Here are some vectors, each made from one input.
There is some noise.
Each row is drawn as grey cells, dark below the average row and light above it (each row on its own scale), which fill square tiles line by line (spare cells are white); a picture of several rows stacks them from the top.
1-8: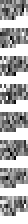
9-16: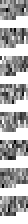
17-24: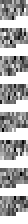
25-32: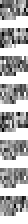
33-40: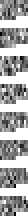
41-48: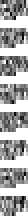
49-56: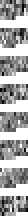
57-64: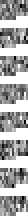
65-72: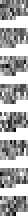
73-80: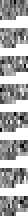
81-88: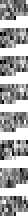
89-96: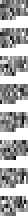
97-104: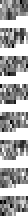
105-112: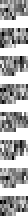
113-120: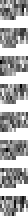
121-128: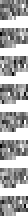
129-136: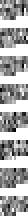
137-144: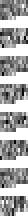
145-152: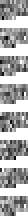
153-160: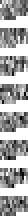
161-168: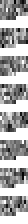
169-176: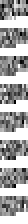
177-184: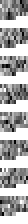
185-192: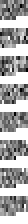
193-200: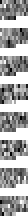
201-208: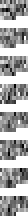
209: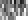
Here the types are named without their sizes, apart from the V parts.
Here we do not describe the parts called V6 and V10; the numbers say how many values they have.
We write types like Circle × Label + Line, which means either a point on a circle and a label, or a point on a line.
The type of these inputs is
Line × (Line + V6) + V10.
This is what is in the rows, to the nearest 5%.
About 75% of them hold a point on a line, together with either a point on a line, or a value of V6. The rest hold a value of V10.
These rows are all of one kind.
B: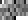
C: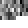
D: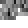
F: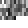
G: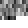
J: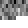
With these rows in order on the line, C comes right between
D and J.
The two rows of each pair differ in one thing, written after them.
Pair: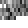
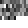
the value of V6
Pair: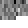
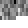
the value of V6
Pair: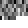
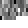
the value of V6
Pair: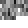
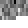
the place on the line
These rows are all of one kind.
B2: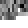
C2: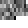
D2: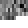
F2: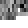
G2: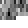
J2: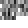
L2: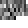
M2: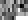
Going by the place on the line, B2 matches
F2 and G2.
